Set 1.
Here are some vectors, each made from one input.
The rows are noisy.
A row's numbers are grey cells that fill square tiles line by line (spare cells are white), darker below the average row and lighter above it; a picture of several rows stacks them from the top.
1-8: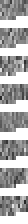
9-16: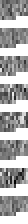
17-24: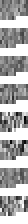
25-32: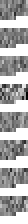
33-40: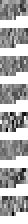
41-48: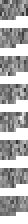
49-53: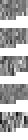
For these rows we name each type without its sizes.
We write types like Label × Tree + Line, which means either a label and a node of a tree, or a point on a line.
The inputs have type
Line.
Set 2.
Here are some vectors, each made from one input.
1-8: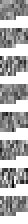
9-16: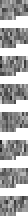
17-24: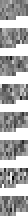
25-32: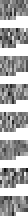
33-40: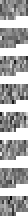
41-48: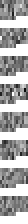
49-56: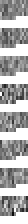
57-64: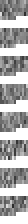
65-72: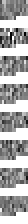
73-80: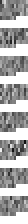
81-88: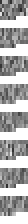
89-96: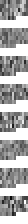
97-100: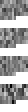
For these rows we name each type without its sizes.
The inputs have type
Circle.
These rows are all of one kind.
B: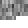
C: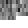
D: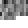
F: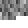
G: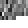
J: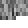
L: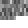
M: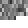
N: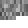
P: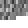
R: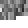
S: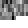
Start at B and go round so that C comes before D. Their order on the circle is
B, N, G, J, S, C, M, F, D, P, L, R.
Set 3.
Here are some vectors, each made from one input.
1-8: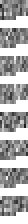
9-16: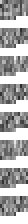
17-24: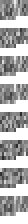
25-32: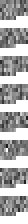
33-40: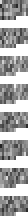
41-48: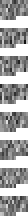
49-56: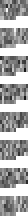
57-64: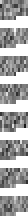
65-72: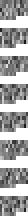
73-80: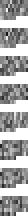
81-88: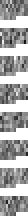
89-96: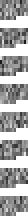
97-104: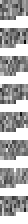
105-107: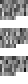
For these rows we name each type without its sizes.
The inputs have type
Circle.
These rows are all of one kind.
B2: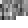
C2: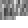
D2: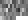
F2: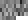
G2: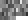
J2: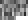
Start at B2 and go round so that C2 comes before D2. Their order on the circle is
B2, G2, C2, J2, D2, F2.
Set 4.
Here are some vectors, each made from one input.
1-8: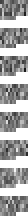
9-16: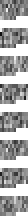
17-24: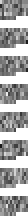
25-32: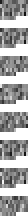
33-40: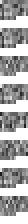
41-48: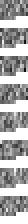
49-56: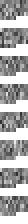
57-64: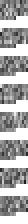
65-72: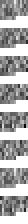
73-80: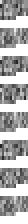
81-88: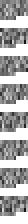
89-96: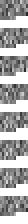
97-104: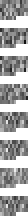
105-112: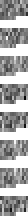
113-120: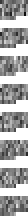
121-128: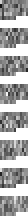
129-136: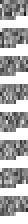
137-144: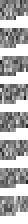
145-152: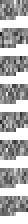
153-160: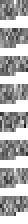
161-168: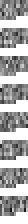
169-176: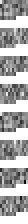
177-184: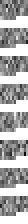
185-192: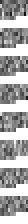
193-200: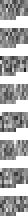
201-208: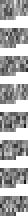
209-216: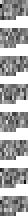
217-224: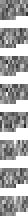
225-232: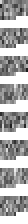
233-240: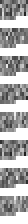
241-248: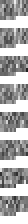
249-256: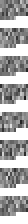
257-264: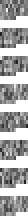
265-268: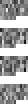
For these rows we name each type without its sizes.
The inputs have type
Circle.
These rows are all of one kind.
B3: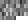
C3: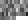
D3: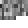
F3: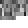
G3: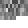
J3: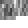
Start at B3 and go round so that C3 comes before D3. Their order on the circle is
B3, G3, F3, J3, C3, D3.
